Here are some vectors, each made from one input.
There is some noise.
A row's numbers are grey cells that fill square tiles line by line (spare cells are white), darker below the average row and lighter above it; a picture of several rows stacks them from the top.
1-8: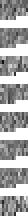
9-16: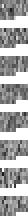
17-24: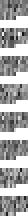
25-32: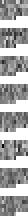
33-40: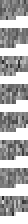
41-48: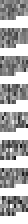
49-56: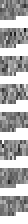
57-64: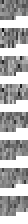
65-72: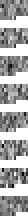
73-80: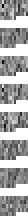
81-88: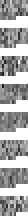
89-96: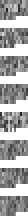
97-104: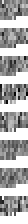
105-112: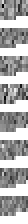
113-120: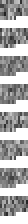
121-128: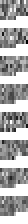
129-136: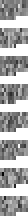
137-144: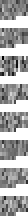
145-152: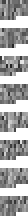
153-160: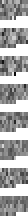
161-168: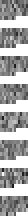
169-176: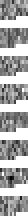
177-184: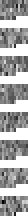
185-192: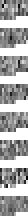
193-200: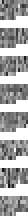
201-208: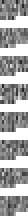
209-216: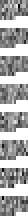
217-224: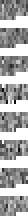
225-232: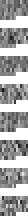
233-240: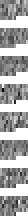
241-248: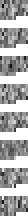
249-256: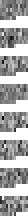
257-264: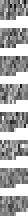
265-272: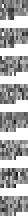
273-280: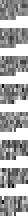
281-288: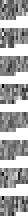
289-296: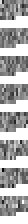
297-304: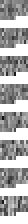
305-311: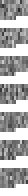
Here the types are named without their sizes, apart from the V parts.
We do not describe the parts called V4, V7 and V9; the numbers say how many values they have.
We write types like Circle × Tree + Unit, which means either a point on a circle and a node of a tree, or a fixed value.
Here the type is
(Circle + Unit) × Label × Tree + V4 × V7 × V9.
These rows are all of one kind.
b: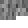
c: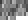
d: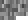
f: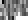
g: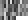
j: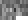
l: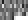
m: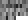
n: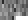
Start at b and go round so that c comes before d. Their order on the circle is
b, l, m, g, j, n, f, c, d.
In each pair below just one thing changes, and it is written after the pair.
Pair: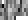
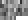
the value of V4
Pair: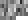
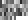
the value of V4
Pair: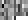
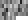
the value of V7
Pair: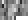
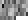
the value of V4
